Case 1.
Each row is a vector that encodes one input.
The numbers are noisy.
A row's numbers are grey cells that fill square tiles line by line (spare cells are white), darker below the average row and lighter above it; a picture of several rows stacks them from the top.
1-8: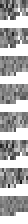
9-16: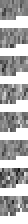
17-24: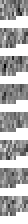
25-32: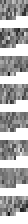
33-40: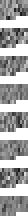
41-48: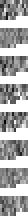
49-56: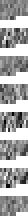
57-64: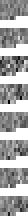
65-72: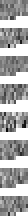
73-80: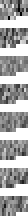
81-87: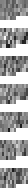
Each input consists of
a list of up to two points on a 4-point line.
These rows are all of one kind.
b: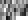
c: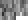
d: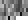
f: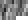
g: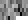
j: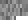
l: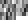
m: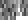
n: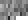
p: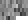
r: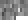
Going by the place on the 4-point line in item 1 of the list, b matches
d, n and r.
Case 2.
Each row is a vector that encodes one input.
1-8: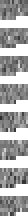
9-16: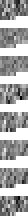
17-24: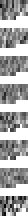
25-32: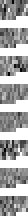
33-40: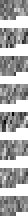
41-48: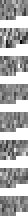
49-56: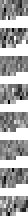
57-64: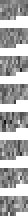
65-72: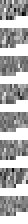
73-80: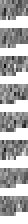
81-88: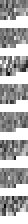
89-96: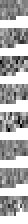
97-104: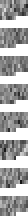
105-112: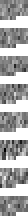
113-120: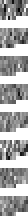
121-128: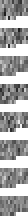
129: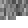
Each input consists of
a list of up to two points on an 8-point circle.
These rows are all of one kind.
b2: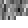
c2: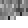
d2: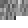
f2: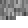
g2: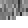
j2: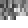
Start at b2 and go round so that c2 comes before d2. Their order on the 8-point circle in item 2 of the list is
b2, c2, f2, g2, j2, d2.
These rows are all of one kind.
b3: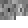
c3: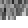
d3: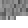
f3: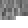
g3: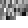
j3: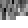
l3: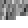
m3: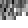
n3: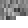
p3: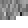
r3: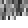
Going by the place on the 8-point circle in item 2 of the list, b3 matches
p3 and r3.
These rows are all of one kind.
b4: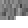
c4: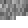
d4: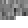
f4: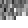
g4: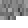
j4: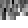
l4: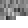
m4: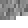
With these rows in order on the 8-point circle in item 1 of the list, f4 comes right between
g4 and m4.
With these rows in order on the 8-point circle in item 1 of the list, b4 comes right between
d4 and j4.
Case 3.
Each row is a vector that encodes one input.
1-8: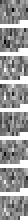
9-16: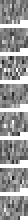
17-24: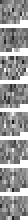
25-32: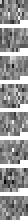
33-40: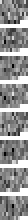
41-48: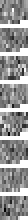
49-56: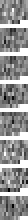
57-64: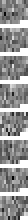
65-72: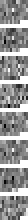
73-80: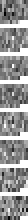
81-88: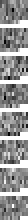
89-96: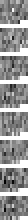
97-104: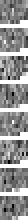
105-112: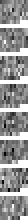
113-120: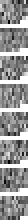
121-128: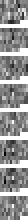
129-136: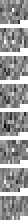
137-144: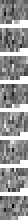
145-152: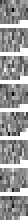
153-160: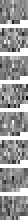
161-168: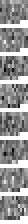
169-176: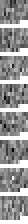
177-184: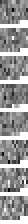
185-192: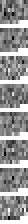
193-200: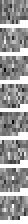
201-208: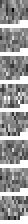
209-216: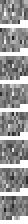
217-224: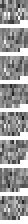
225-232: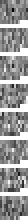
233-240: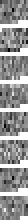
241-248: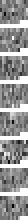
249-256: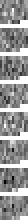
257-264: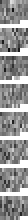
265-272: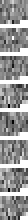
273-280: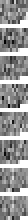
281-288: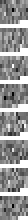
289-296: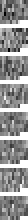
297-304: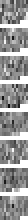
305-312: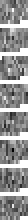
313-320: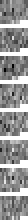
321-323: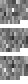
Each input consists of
either a point on a 4-point line and a point on a 10-point line, or five true/false values.
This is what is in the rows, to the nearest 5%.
About 20% of them hold a point on a 4-point line and a point on a 10-point line. The rest hold five true/false values.
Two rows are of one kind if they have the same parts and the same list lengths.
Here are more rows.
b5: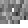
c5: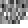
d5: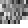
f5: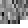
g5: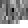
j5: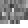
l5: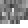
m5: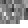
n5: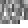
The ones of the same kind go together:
b5, g5, j5, l5, m5, n5
c5, d5, f5

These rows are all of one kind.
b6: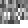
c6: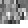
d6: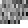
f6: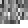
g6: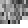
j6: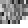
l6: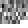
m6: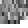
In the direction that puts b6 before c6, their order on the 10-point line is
b6, c6, f6, m6, d6, g6, j6, l6.
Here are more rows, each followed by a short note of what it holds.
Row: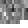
five true/false values
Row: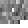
five true/false values
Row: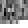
five true/false values
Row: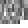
five true/false values
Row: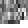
a point on a 4-point line and a point on a 10-point line
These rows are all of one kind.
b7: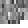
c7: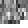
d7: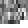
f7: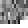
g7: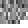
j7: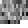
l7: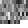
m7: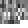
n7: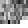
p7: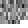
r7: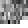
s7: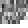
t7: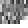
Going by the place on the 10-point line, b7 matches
g7, n7, p7 and r7.
